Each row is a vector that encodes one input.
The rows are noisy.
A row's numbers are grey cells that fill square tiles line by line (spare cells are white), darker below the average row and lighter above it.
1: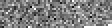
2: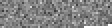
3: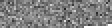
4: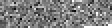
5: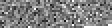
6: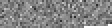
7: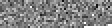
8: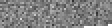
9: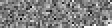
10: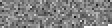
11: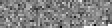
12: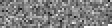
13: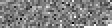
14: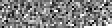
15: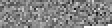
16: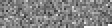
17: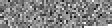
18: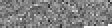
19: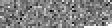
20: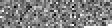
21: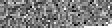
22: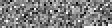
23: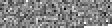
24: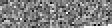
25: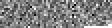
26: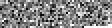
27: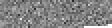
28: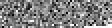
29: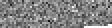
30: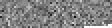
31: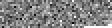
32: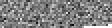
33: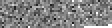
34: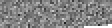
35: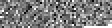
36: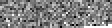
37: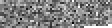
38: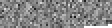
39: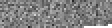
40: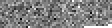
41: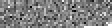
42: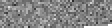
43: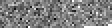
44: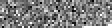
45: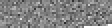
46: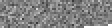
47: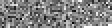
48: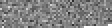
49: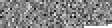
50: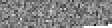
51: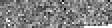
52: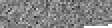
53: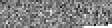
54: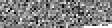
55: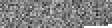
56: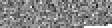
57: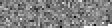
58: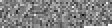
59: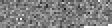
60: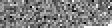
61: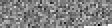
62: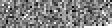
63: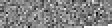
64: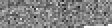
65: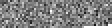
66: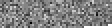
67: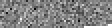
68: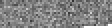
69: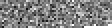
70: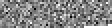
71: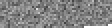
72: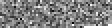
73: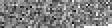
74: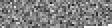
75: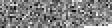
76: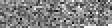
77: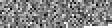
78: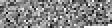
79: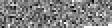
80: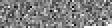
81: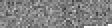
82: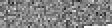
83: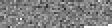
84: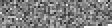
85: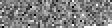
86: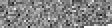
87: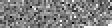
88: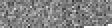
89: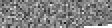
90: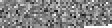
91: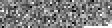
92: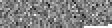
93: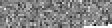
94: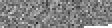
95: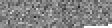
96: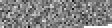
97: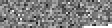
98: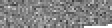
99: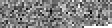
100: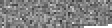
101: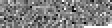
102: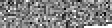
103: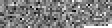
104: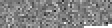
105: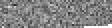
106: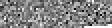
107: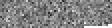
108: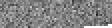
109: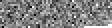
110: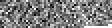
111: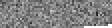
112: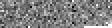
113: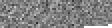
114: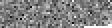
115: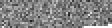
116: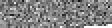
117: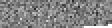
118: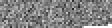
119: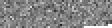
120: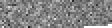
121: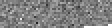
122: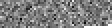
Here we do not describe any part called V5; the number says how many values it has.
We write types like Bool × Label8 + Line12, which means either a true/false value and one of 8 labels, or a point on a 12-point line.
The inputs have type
Bool × (Line6 + V5).
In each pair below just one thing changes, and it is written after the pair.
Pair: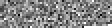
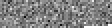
the place on the 6-point line
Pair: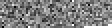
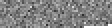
the true/false value
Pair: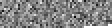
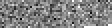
the true/false value
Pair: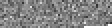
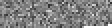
the place on the 6-point line
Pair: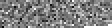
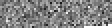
the true/false value
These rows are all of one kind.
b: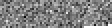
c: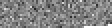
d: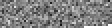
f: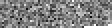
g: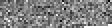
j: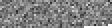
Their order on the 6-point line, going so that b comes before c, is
j, b, d, c, g, f.
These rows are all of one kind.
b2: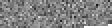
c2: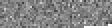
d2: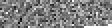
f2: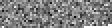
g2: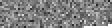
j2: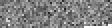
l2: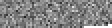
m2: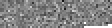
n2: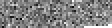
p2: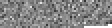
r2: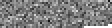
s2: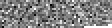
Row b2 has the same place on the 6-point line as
d2 and g2.
